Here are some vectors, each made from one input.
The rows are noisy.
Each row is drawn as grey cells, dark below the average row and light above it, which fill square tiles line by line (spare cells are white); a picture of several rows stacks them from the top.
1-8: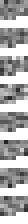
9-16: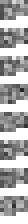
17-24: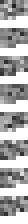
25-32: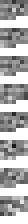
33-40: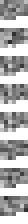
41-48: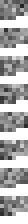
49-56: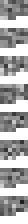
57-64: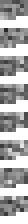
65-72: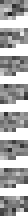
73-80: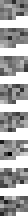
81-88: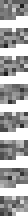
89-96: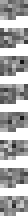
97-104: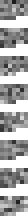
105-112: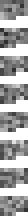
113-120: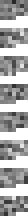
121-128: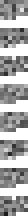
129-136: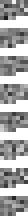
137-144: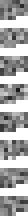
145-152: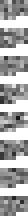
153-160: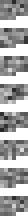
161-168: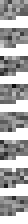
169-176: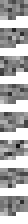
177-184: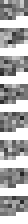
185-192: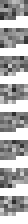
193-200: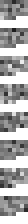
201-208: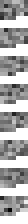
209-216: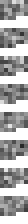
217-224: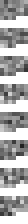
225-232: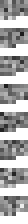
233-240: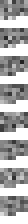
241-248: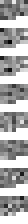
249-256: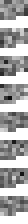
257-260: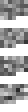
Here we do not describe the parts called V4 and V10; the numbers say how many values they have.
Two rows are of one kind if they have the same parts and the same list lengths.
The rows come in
4 kinds.
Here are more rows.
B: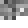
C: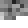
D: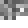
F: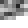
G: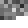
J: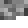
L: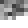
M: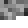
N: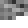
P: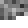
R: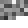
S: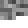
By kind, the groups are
B, D, J, M
C, G, N, P, S
F, L
R

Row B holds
a point on a 5-point line and a value of V4.
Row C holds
a point on a 5-point line and three true/false values.
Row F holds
a point on a 7-point line.
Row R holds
a value of V10.
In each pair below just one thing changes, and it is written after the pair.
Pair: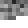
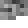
the place on the 5-point line
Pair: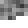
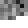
the place on the 5-point line
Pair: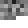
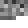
one of the three true/false values
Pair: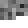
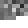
the place on the 5-point line
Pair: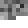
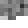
the place on the 5-point line
